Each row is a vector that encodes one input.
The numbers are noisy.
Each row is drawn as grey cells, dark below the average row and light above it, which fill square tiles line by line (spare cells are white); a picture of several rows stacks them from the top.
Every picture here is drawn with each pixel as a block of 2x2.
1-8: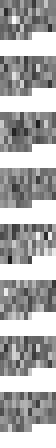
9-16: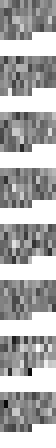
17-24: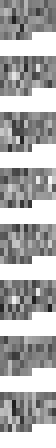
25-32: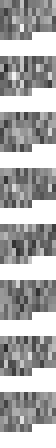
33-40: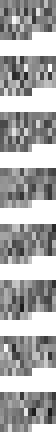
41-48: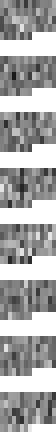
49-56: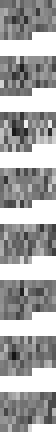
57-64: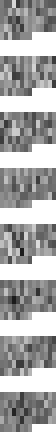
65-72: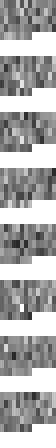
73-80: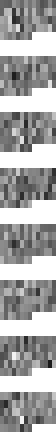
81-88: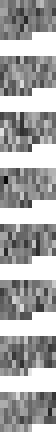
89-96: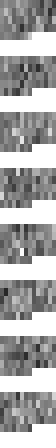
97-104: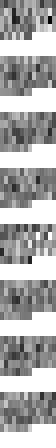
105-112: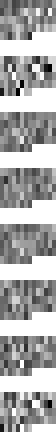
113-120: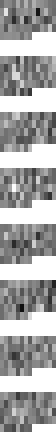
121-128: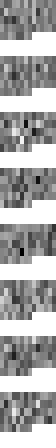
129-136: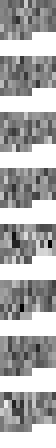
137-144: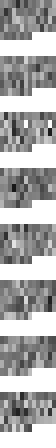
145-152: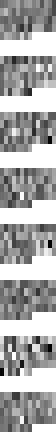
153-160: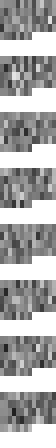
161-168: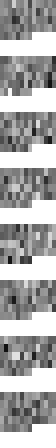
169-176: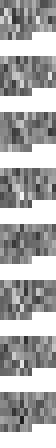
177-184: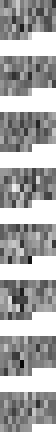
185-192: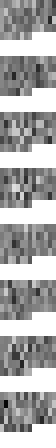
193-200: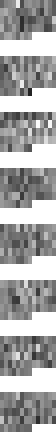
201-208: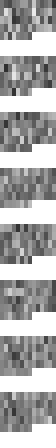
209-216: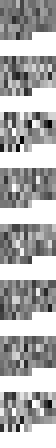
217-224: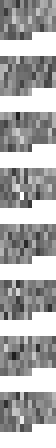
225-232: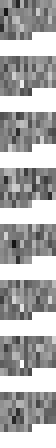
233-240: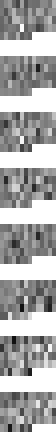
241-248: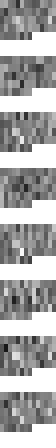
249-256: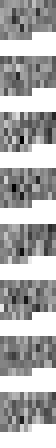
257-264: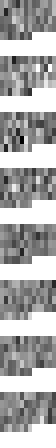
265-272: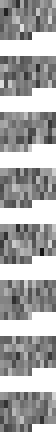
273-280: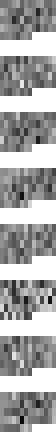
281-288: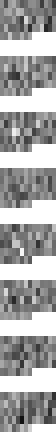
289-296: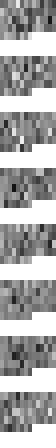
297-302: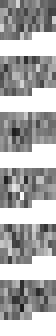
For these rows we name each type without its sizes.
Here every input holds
a list of points on a line.
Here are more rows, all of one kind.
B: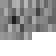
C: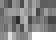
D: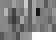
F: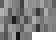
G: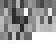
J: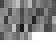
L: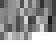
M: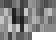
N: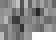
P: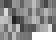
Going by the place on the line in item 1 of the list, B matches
C, D, F and N.
